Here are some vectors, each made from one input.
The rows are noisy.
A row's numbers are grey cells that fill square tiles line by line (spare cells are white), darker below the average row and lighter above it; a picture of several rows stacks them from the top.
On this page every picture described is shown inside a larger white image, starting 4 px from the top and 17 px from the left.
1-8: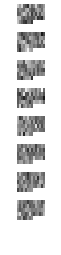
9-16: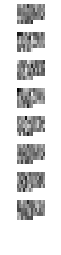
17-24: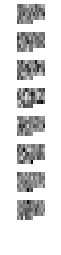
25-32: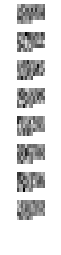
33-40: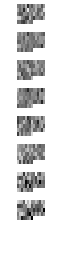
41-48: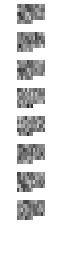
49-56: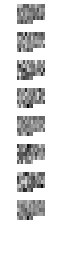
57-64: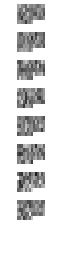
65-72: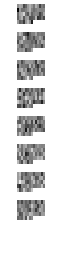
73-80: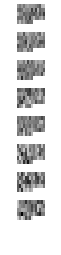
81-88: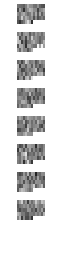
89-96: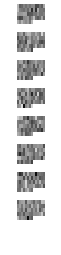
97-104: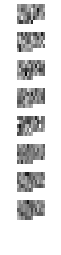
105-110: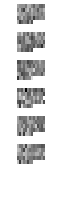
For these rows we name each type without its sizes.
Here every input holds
a point on a line, together with either a node of a tree, or four true/false values.
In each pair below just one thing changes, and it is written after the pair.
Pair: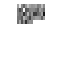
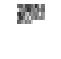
the place on the line
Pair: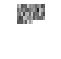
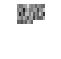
one of the four true/false values
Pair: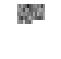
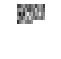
one of the four true/false values
